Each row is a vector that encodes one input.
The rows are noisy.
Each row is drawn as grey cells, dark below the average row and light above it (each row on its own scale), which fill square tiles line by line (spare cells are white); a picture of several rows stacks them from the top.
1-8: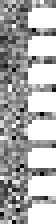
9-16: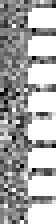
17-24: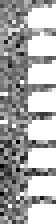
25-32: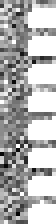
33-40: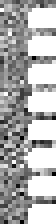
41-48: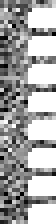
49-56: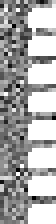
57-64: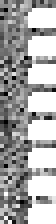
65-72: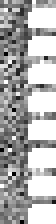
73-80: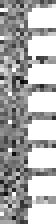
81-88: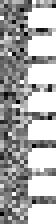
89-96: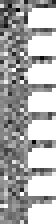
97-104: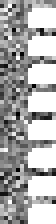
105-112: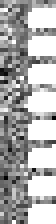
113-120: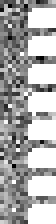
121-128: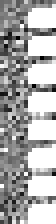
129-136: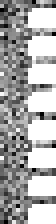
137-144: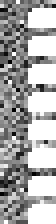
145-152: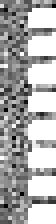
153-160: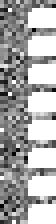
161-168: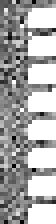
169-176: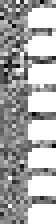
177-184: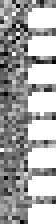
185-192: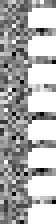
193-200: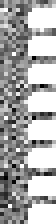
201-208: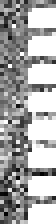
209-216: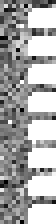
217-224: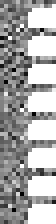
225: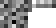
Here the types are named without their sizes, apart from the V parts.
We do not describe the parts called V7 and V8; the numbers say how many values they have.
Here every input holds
a true/false value and a value of V7, together with either a point on a line, or a value of V8.
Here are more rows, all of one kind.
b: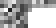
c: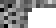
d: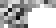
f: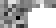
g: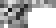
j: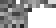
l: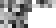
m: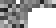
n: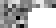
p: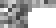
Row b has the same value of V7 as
c, l and p.
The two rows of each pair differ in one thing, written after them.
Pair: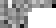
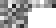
the true/false value
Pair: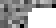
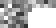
the value of V7
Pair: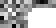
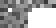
the true/false value
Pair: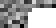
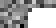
the place on the line
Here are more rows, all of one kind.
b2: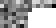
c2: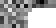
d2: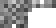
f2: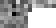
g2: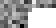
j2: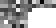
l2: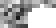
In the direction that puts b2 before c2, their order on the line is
d2, l2, g2, b2, j2, f2, c2.
